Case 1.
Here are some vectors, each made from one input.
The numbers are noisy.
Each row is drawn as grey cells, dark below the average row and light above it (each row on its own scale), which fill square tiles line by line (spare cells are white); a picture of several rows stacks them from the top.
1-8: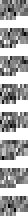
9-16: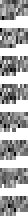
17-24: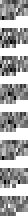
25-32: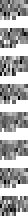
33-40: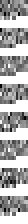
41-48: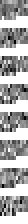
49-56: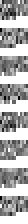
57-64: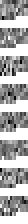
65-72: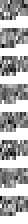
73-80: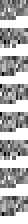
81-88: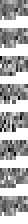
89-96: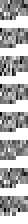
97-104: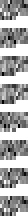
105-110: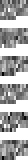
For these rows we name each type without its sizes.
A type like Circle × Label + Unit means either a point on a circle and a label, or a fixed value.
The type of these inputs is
Bool × Bool × Bool + Unit.
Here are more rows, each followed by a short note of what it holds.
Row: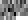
three true/false values
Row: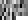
a fixed value
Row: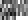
three true/false values
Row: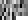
a fixed value
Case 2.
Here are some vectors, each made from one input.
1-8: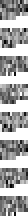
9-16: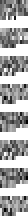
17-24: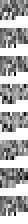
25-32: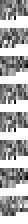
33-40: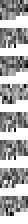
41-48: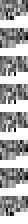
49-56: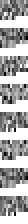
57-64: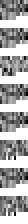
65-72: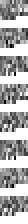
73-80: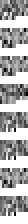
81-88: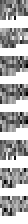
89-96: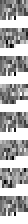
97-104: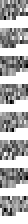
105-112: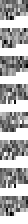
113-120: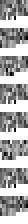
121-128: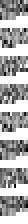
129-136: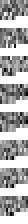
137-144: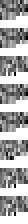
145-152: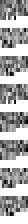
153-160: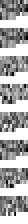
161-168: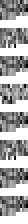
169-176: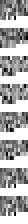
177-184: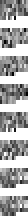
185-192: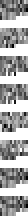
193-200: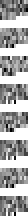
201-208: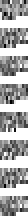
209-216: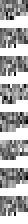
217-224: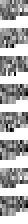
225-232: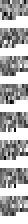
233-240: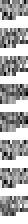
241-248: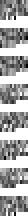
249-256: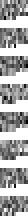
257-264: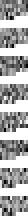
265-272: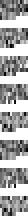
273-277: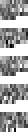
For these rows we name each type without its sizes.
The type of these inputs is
Bool × Bool × Bool.
